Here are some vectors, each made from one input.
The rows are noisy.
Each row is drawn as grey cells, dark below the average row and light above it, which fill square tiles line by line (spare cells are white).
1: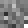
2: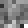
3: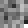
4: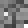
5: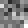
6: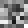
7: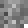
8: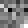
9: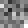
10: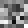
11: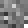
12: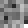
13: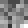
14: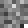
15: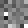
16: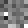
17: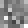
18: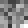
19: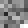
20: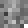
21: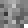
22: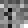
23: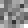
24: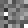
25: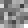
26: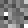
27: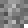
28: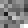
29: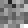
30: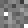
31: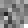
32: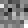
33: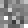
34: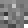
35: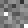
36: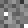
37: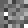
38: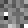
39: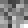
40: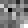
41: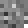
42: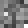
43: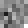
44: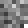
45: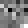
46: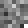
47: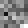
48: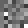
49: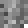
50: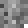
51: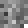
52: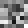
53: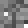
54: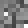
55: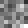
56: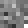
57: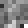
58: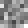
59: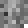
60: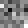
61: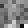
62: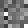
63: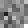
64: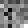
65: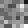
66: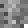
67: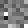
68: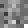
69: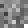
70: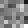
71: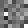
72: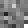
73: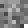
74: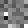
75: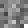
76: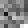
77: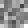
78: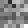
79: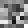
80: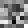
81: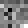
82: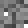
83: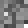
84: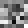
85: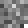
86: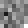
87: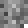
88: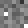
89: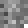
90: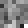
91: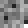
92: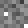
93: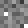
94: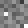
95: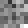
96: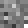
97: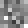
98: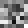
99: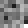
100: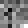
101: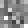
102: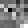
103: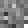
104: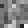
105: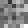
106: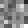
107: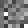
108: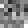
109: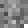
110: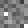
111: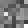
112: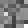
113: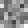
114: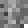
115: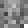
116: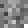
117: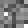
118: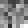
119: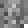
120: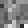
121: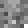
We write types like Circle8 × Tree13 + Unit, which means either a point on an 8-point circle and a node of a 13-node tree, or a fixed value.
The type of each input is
Bool × Bool × Bool + Circle11 + Unit.
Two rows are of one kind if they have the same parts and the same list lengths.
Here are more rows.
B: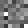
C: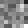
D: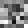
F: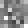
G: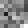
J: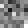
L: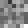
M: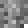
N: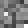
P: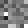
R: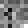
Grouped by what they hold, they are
B, M, N, P
C, F, G, J, L, R
D

